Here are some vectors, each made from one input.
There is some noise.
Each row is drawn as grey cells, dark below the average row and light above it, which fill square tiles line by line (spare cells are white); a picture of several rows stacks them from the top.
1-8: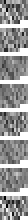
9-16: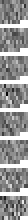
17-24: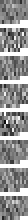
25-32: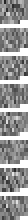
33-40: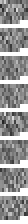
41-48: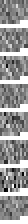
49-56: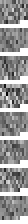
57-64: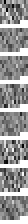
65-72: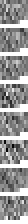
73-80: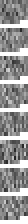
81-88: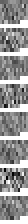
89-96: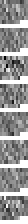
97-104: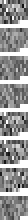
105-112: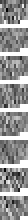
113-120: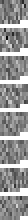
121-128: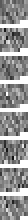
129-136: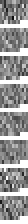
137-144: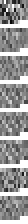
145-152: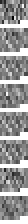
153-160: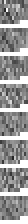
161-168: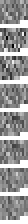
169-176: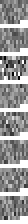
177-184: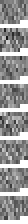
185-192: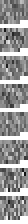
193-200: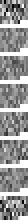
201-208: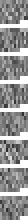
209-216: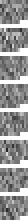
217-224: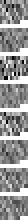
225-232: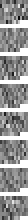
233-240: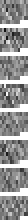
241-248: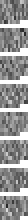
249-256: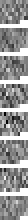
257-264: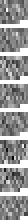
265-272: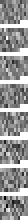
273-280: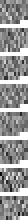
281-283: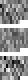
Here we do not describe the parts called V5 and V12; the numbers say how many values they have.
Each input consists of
either a fixed value, or a node of a 14-node tree, a value of V5 and a value of V12, or three true/false values.
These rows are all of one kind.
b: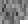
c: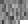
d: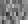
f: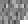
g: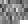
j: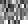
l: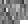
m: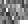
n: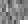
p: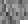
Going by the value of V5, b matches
d and f.
